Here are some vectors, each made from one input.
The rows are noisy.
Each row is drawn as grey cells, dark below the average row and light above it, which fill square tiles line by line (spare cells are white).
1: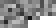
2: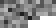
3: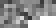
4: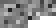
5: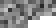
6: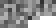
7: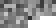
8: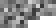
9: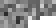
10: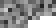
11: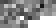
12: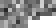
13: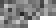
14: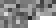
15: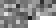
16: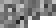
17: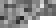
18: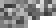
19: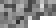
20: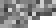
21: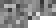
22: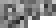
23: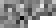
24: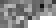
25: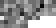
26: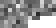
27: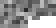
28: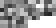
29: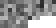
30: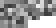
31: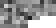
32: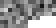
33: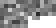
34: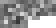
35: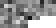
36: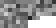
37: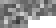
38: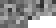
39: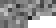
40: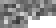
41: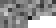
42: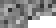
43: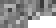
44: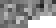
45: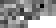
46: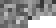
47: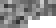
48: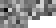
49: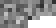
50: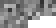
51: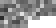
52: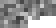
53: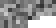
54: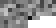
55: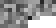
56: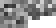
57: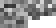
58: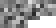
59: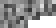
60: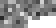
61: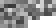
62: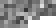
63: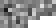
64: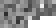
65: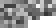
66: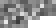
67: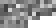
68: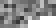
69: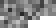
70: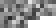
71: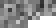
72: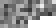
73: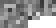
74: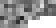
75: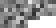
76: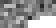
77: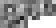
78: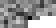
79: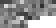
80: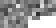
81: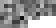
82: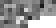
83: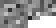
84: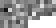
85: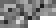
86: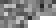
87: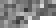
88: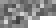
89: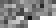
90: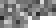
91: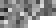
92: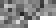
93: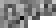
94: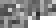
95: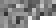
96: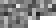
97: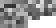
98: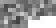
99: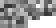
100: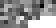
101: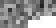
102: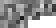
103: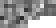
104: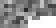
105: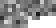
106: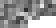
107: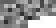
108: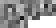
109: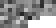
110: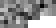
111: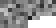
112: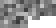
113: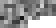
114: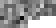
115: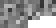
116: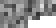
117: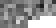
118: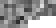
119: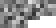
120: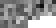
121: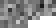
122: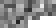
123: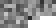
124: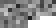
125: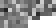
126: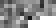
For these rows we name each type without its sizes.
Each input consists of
a true/false value, together with a list of points on a line.
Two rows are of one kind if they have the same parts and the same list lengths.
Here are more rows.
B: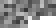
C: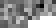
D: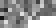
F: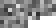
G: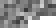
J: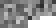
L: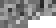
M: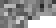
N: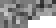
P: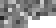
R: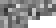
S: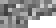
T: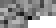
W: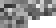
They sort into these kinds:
B, C, D, G, J, L, M, N, P
F, R, S, T
W

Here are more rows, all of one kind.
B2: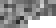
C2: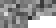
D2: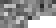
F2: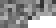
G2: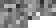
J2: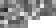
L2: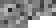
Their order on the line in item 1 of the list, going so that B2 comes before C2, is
D2, J2, F2, G2, L2, B2, C2.
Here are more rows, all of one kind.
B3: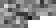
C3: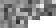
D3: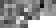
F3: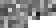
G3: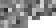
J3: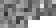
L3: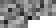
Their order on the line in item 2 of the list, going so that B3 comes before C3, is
J3, G3, B3, F3, D3, C3, L3.
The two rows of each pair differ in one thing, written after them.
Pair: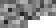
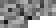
the place on the line in item 2 of the list
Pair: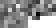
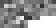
the true/false value
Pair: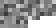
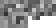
the place on the line in item 2 of the list
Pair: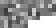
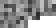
the place on the line in item 1 of the list
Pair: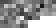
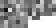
the true/false value
